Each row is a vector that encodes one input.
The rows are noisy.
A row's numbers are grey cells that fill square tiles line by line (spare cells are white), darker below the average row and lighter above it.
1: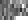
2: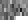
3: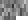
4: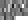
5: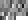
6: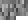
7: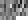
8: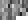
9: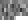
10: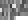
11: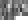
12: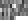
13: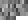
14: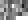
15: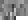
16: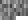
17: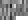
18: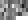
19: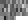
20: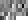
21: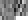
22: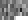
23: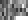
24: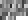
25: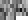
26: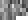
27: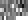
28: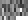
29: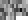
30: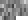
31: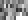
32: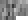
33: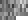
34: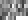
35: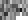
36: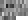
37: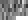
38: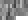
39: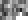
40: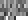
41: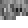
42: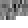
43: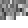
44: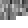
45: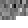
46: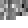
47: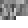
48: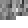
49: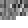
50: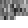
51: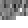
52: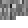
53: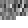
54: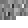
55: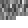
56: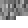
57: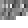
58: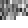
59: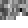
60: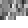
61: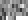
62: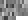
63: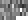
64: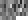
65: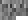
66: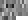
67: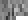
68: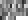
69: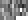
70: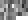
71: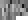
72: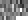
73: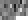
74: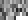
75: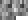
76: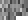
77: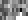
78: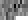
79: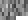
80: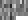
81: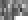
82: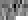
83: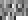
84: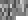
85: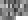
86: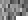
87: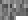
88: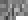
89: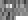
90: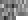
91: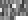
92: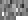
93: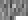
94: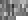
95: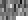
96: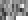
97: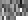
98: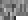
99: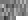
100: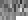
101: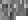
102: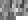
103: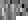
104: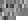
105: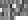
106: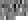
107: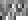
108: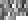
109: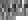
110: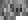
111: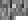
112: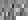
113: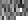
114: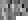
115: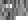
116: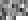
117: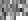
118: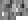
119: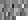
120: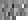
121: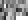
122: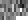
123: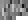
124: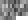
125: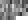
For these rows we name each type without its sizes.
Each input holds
a point on a line, together with either a label, or a point on a line.
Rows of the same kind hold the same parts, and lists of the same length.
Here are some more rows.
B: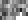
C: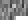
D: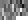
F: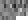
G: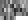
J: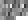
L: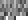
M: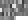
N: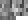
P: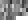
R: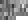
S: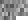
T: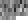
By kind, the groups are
B, F, G, J, R, S, T
C, D, L, M, N, P

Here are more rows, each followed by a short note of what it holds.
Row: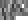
a label and a point on a line
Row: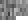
a label and a point on a line
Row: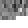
a label and a point on a line
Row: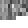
a point on each of two lines
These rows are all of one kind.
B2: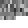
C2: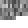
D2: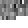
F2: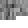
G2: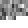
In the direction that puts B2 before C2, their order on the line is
G2, B2, F2, C2, D2.
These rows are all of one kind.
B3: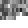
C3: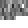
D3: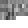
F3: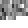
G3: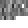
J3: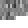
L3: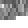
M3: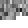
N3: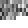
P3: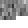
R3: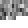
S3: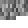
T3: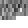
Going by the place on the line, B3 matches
F3, M3, N3 and R3.
